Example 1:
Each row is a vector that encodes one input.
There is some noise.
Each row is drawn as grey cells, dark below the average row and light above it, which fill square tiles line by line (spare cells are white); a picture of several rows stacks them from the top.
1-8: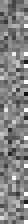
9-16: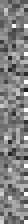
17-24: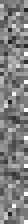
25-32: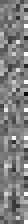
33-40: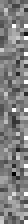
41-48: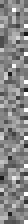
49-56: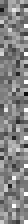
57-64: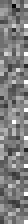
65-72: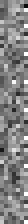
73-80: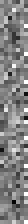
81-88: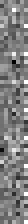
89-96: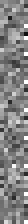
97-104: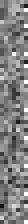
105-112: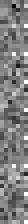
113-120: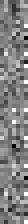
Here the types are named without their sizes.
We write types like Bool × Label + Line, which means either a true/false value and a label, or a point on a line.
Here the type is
Label + Line.
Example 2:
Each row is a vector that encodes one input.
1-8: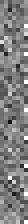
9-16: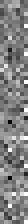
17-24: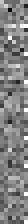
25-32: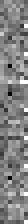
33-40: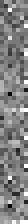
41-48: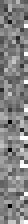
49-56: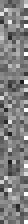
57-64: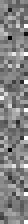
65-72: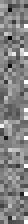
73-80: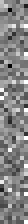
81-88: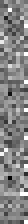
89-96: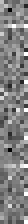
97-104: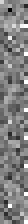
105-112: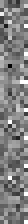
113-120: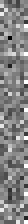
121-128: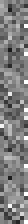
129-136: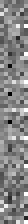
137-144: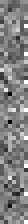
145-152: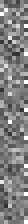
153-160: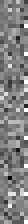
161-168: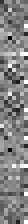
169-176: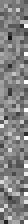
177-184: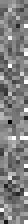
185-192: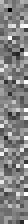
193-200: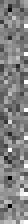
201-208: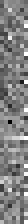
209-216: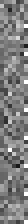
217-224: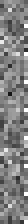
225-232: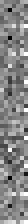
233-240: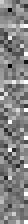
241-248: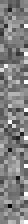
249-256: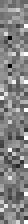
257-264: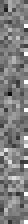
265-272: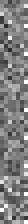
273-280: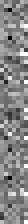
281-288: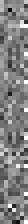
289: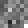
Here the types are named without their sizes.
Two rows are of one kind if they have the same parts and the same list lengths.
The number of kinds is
2.
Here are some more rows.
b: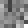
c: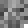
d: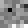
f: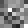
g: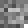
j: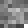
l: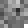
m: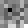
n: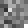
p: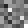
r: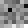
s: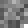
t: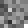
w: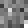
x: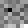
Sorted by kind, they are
b, d, m, r, x
c, f, g, j, l, n, p, s, t, w

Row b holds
a point on each of two lines.
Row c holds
a node of a tree.
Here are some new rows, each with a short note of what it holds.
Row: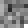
a point on each of two lines
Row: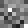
a node of a tree
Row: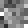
a point on each of two lines
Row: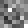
a node of a tree
